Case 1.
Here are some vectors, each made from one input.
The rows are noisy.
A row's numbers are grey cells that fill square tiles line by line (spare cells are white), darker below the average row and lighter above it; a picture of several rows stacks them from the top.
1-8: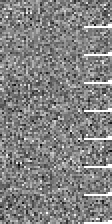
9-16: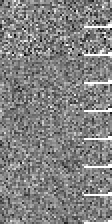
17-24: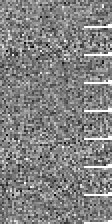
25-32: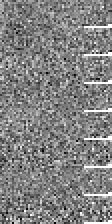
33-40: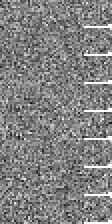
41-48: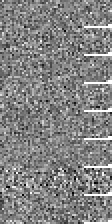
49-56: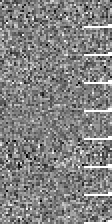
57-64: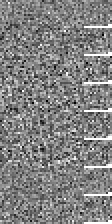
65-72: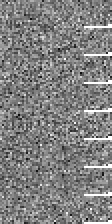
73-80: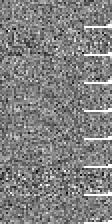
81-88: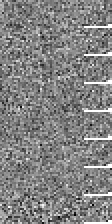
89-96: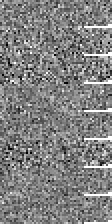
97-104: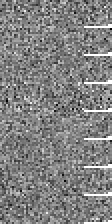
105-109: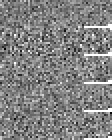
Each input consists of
four true/false values.
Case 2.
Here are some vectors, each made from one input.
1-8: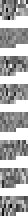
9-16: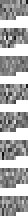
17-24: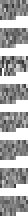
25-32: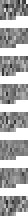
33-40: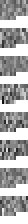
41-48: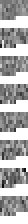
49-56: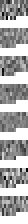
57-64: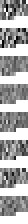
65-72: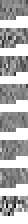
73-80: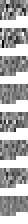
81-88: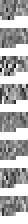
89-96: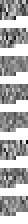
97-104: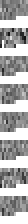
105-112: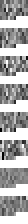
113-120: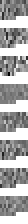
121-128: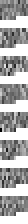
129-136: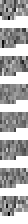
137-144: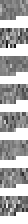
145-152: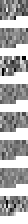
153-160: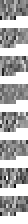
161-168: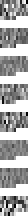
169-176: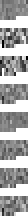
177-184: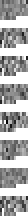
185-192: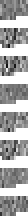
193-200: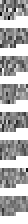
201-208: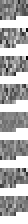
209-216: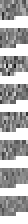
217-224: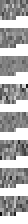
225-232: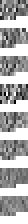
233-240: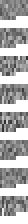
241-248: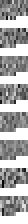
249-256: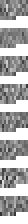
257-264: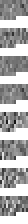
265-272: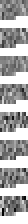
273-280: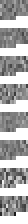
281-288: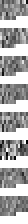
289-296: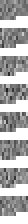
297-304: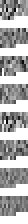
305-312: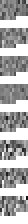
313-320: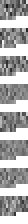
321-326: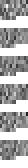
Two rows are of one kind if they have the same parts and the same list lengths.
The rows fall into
2 kinds.
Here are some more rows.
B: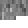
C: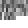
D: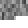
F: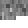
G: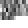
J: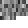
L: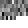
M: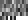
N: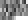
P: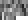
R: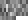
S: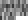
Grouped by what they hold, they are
B, C, D, F, G, J, N, P, R, S
L, M

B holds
a point on a 9-point circle.
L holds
a fixed value.
